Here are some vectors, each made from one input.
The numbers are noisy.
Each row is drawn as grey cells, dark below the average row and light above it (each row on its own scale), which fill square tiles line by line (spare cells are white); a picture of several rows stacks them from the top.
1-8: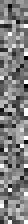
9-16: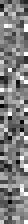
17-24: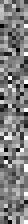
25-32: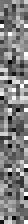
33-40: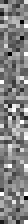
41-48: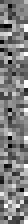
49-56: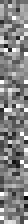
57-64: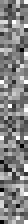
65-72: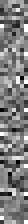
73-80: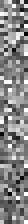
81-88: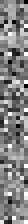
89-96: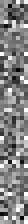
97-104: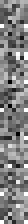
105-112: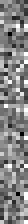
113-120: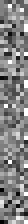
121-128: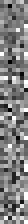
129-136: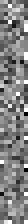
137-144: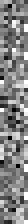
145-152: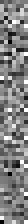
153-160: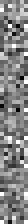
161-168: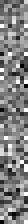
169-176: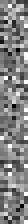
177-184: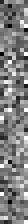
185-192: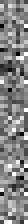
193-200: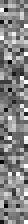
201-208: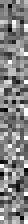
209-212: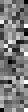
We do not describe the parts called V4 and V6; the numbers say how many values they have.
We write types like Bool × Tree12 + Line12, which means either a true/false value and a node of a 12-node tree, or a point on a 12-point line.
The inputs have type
(Bool × V4 + Line7) × Line5 × V6.
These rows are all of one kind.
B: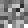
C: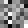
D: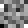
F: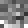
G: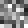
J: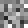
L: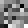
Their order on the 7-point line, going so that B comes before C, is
L, D, J, B, F, G, C.
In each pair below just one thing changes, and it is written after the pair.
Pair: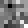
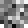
the value of V4
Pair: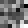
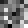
the value of V4
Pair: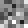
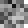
the value of V4
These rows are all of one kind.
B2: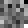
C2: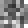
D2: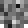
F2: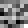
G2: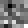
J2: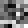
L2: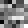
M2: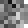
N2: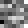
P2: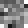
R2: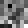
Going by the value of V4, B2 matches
G2, L2, M2 and R2.
